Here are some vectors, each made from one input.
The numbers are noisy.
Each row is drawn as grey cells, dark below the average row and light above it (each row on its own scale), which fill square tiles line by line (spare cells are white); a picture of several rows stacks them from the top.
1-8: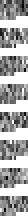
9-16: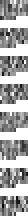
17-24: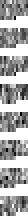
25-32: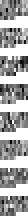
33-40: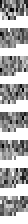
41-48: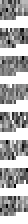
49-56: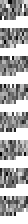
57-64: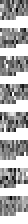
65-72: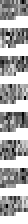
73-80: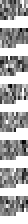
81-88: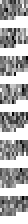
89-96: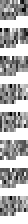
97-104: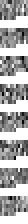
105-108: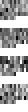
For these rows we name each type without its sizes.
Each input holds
either a point on each of two circles, or a label.
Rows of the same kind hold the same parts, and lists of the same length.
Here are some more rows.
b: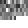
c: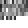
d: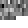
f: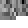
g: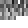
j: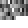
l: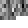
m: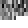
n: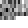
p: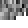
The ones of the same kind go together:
b, c, d, f, g, j, l, m, p
n

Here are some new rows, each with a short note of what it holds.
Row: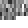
a label
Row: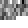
a point on each of two circles
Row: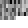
a label
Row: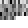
a label
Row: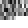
a label
